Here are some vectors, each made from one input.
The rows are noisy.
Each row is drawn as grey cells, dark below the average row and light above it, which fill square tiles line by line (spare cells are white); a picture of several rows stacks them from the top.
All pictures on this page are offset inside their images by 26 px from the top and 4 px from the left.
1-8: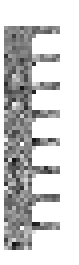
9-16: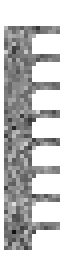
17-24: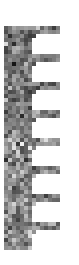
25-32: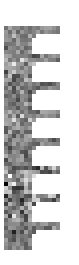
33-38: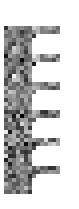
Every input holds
either a point on a 5-point line, or a point on a 6-point line.
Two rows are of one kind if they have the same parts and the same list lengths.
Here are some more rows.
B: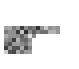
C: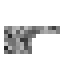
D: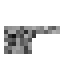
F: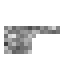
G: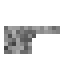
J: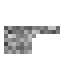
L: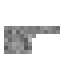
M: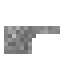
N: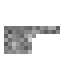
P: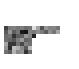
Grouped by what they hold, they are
B, D, P
C, F, G, J, L, M, N

